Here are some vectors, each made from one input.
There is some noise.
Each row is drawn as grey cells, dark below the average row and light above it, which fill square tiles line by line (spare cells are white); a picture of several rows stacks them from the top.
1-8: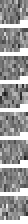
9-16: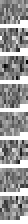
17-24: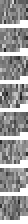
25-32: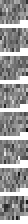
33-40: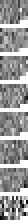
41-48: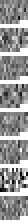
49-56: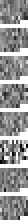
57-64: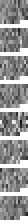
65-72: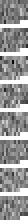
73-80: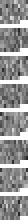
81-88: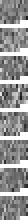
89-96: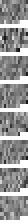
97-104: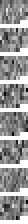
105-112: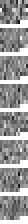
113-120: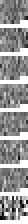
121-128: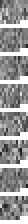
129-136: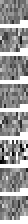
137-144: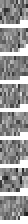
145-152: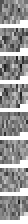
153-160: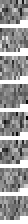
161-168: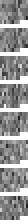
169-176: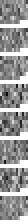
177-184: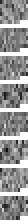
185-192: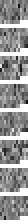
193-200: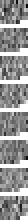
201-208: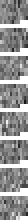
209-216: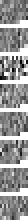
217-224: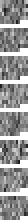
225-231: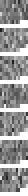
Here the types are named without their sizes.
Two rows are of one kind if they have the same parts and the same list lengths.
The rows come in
4 kinds.
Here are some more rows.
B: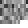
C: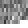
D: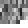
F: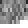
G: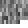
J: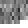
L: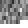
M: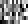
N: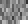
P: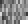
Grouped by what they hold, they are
B, F, G, J, L, N, P
C
D
M

